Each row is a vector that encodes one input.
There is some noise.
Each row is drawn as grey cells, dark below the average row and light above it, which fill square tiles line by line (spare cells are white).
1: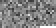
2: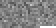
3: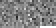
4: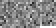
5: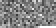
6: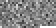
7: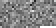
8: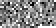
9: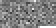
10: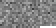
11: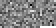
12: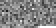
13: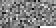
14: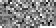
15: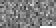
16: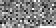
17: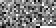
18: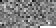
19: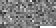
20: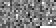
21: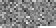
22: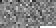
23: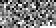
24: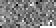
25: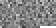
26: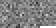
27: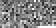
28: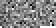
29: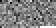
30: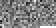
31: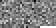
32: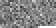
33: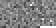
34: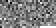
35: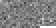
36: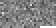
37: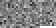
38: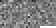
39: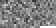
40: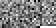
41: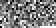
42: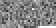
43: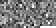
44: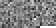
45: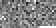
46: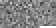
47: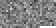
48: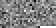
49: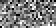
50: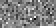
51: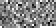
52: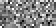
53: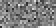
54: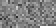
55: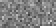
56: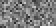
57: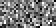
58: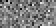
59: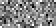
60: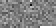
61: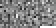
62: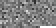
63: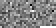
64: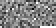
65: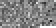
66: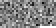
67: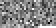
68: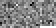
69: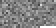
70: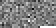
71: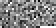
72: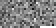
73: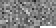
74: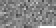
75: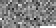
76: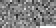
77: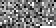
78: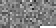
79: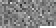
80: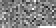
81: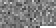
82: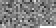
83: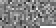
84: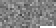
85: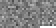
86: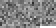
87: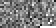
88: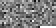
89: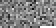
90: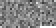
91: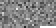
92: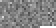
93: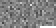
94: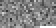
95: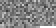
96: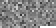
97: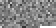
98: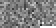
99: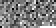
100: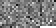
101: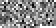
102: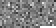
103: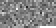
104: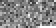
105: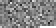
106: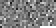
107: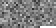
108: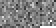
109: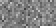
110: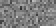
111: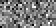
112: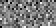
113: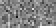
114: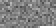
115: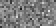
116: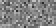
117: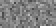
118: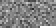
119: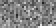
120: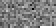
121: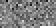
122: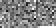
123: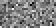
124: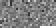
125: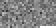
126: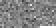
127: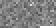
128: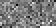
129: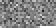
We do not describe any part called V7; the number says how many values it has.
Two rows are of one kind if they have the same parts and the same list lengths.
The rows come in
2 kinds.
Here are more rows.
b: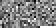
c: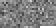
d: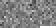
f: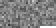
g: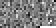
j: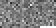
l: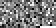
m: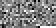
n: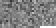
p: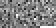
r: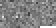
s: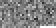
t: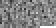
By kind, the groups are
b, c, d, m, s
f, g, j, l, n, p, r, t

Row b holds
a point on a 6-point line and a value of V7.
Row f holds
a point on a 9-point circle and a point on a 6-point line.
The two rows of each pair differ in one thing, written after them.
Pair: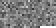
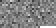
the place on the 6-point line
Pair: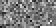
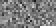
the value of V7
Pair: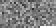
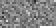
the value of V7
